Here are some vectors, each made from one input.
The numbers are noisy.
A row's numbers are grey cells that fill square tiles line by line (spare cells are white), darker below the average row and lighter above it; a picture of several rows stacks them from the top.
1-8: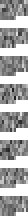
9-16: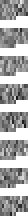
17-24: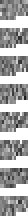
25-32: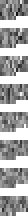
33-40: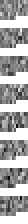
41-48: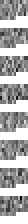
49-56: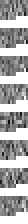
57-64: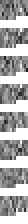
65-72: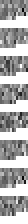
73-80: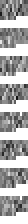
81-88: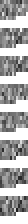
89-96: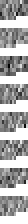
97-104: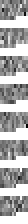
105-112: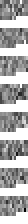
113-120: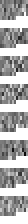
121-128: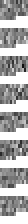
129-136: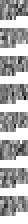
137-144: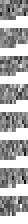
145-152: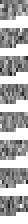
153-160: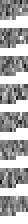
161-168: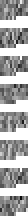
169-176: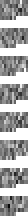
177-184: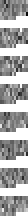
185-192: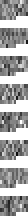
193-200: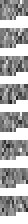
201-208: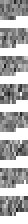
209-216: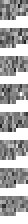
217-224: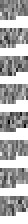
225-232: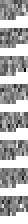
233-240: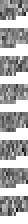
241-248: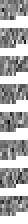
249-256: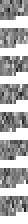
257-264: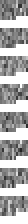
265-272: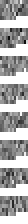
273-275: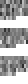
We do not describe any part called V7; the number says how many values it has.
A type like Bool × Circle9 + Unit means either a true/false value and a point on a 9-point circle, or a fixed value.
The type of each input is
(Bool × Bool × Bool + Unit) × (Line4 + Line8) × V7.
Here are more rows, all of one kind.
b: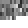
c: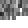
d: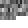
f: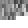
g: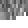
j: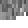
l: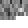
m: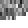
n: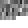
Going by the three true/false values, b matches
d and n.
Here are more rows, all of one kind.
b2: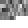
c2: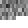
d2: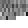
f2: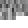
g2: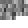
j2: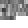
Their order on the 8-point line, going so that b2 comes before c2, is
b2, j2, f2, c2, d2, g2.
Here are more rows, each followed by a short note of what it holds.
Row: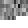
a point on a 4-point line, three true/false values and a value of V7
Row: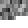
a point on a 4-point line, three true/false values and a value of V7
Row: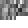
a point on an 8-point line and a value of V7
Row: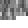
a point on an 8-point line, three true/false values and a value of V7
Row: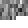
a point on an 8-point line and a value of V7
